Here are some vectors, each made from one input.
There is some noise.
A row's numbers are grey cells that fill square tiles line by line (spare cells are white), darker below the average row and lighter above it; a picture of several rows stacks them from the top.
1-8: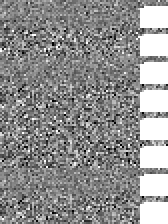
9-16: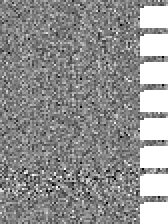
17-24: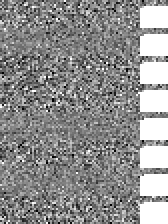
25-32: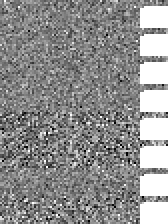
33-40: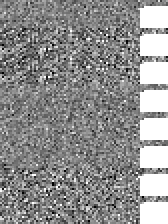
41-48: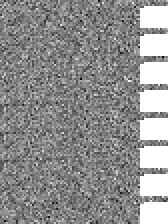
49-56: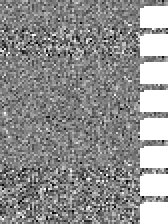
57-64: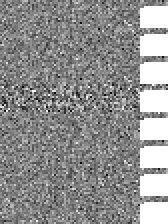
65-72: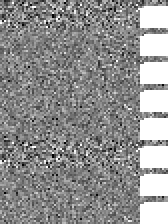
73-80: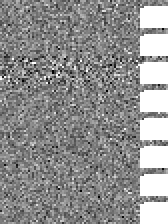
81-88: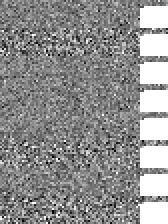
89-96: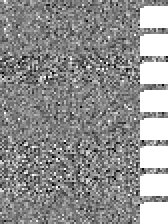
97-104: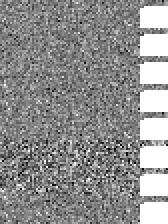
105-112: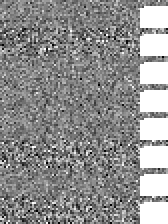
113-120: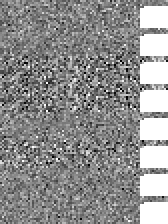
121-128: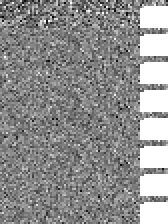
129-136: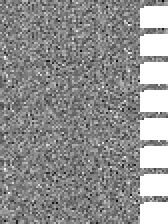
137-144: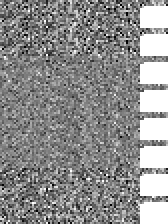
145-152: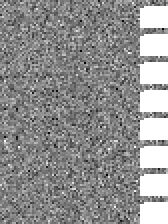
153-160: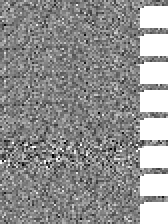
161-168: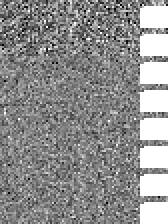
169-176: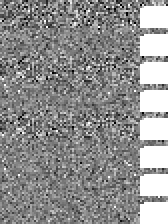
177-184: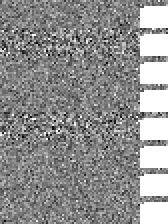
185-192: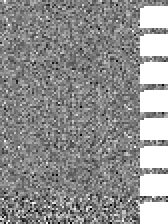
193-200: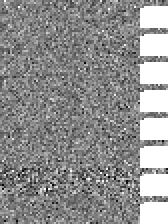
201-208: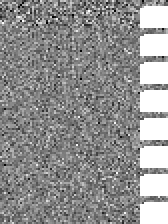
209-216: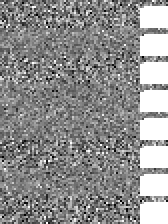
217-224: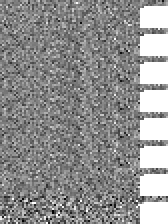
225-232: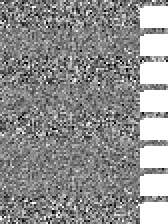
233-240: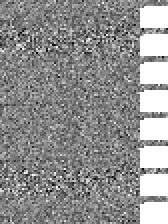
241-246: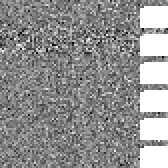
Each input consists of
either a point on a 6-point line, or a point on an 11-point line.
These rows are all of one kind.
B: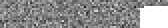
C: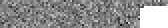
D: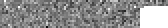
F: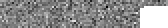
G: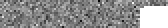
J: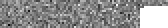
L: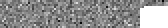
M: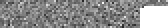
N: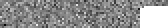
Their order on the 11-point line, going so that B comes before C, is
F, L, D, N, G, M, B, C, J.
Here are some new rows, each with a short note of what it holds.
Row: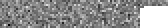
a point on an 11-point line
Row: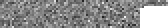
a point on an 11-point line
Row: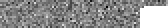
a point on an 11-point line
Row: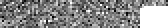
a point on a 6-point line
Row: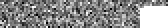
a point on a 6-point line
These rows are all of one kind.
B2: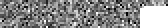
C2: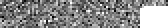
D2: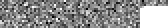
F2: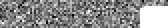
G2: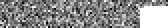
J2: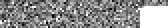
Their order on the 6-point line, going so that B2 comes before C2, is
B2, C2, F2, D2, J2, G2.
